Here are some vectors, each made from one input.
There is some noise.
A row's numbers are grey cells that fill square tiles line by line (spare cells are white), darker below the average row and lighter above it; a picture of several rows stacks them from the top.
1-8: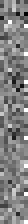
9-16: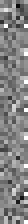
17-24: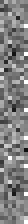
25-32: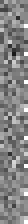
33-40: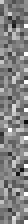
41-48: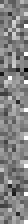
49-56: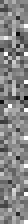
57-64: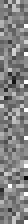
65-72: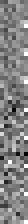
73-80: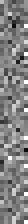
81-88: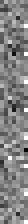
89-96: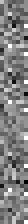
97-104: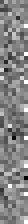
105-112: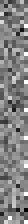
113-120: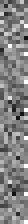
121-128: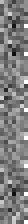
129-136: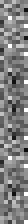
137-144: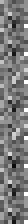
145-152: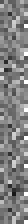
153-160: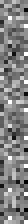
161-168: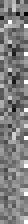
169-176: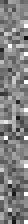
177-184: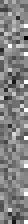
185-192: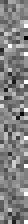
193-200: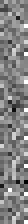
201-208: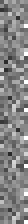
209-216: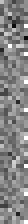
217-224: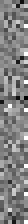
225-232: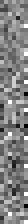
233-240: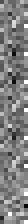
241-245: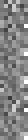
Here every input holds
one of 10 labels.
